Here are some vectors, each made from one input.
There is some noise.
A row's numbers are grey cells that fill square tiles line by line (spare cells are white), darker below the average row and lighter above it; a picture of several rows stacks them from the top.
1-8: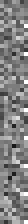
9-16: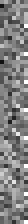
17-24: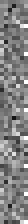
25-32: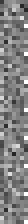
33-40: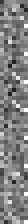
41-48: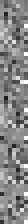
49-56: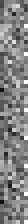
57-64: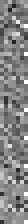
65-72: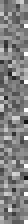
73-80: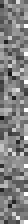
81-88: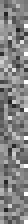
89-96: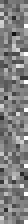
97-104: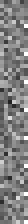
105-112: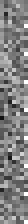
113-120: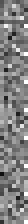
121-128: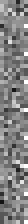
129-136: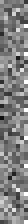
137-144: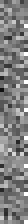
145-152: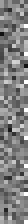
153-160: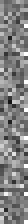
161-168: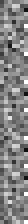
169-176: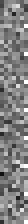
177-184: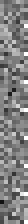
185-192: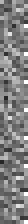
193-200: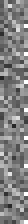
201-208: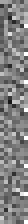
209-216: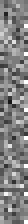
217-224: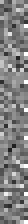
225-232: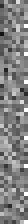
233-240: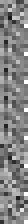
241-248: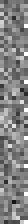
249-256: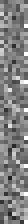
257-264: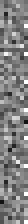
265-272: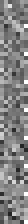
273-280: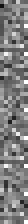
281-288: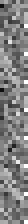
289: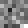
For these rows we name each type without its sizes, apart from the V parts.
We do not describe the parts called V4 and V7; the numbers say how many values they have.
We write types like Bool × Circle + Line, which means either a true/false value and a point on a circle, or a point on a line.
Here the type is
Bool × V7 + Circle + Tree + V4.
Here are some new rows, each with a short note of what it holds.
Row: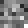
a value of V4
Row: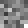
a node of a tree
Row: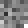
a node of a tree
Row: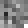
a node of a tree
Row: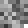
a point on a circle
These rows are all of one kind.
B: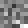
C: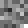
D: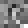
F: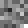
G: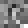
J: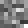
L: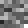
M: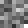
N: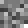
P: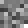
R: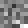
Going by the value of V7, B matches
N, P and R.
